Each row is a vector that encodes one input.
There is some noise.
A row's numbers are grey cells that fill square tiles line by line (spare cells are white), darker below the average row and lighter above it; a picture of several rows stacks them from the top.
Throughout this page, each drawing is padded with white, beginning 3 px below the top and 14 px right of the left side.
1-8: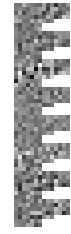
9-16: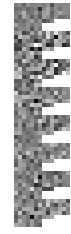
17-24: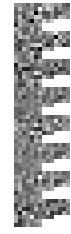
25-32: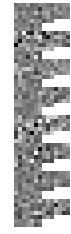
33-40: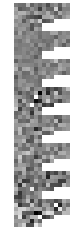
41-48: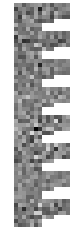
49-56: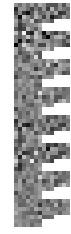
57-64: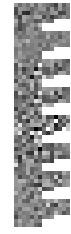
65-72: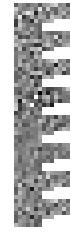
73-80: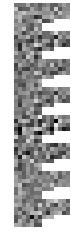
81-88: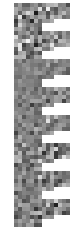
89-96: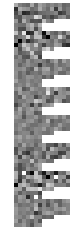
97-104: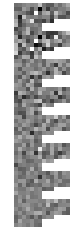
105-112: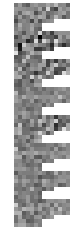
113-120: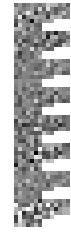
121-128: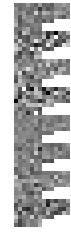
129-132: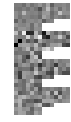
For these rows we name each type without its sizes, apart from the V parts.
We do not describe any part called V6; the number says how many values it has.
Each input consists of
a list of items, each a true/false value and a value of V6.
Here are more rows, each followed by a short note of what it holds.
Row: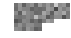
a list of two items
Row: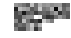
a list of one item
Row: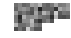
a list of two items
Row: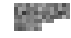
a list of one item
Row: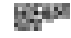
a list of one item
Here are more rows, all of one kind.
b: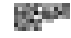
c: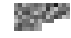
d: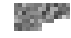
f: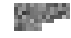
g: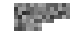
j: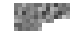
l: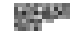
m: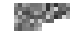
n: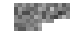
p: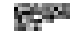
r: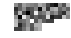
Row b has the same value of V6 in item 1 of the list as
n and r.
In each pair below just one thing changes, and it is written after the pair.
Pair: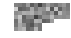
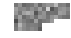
the value of V6 in item 1 of the list
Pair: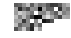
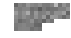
the true/false value in item 1 of the list
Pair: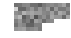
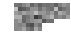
the value of V6 in item 2 of the list
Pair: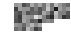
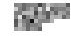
the value of V6 in item 1 of the list
